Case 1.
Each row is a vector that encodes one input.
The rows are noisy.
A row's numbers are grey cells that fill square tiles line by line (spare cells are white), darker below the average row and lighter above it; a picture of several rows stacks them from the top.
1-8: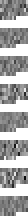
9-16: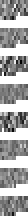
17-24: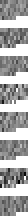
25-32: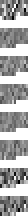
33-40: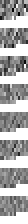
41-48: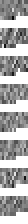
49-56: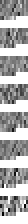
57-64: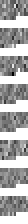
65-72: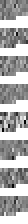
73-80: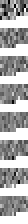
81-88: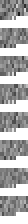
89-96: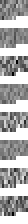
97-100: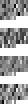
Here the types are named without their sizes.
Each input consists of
a list of points on a line.
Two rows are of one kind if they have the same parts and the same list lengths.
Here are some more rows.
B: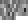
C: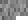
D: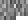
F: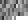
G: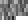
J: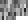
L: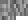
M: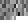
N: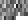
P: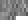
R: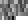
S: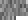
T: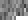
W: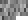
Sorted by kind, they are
B
C, F, G, M, R, T, W
D, J, L, N, P, S

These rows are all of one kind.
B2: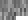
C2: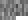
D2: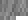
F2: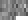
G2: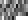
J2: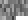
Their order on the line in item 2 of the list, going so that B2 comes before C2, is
J2, G2, D2, B2, F2, C2.
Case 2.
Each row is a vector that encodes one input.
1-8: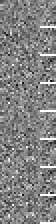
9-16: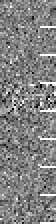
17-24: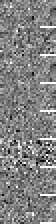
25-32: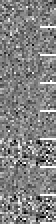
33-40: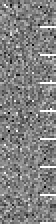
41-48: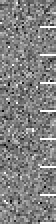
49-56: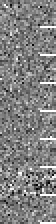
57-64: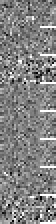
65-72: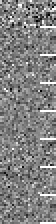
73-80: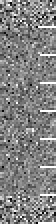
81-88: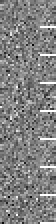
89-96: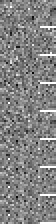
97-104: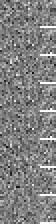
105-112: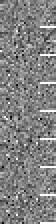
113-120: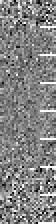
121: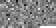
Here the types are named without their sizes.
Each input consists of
either a label, or four true/false values.
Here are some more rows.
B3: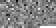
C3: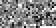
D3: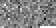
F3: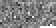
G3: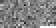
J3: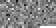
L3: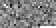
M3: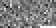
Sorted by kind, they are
B3, D3, F3, G3, J3, L3, M3
C3

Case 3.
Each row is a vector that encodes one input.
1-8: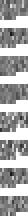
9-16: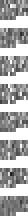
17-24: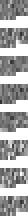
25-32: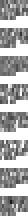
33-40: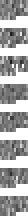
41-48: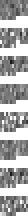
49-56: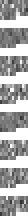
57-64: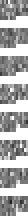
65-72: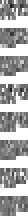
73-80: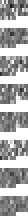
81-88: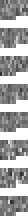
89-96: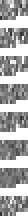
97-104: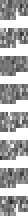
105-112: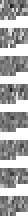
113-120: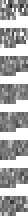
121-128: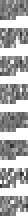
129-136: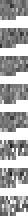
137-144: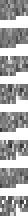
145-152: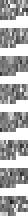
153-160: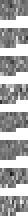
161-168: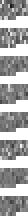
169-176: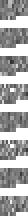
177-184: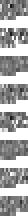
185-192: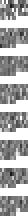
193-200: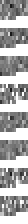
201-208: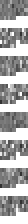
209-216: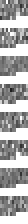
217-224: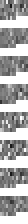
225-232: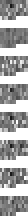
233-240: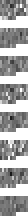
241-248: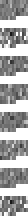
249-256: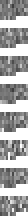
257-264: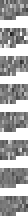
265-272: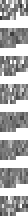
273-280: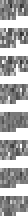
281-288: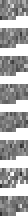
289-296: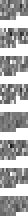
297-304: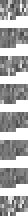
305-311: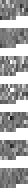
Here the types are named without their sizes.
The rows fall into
3 kinds.
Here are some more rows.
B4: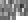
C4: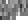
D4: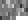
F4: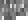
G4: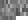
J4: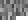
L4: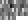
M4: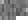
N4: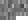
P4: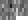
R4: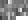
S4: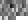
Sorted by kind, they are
B4, D4, G4, L4, N4, P4, R4, S4
C4, F4, M4
J4

